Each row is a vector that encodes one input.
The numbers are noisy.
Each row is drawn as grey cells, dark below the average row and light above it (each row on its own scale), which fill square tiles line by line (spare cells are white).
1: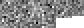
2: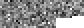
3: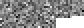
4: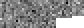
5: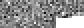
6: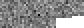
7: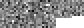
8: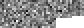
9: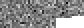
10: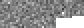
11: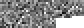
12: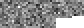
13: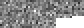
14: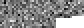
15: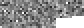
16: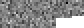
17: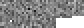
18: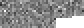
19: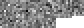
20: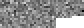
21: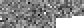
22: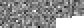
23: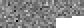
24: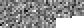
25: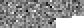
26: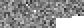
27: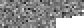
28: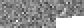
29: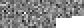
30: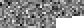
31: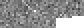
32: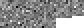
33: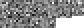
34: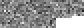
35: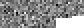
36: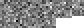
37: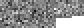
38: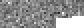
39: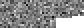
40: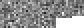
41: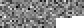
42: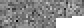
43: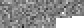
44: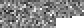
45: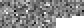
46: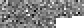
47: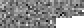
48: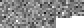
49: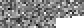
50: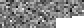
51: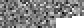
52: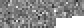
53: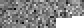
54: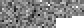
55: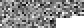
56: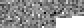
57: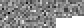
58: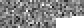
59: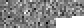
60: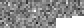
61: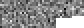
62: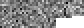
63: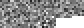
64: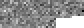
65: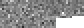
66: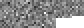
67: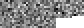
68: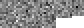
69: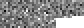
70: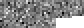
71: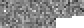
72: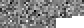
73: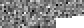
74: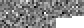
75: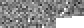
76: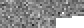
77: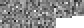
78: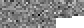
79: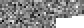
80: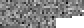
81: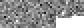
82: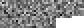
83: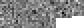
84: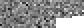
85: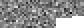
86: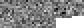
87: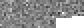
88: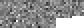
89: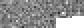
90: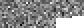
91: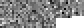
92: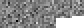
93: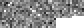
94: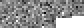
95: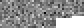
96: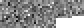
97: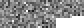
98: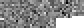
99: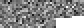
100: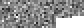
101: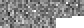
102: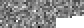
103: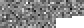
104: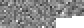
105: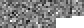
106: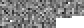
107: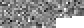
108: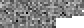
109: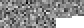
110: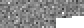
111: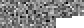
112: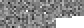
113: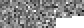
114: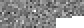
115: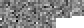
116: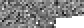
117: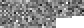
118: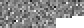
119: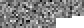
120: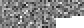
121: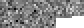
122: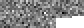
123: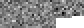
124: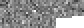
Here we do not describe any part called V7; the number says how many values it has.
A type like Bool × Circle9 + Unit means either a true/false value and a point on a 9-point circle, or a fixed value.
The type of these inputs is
Label9 × (Line8 + V7).
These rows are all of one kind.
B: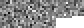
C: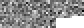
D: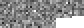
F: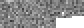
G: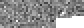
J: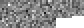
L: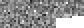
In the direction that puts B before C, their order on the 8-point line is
B, L, D, J, C, G, F.
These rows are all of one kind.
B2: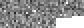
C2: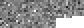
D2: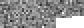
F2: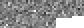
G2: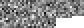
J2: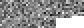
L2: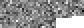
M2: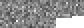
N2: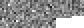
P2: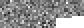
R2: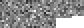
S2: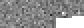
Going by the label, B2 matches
G2, N2 and P2.
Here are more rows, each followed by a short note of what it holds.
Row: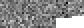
one of 9 labels and a value of V7
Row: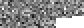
one of 9 labels and a value of V7
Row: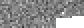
one of 9 labels and a point on an 8-point line
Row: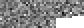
one of 9 labels and a value of V7
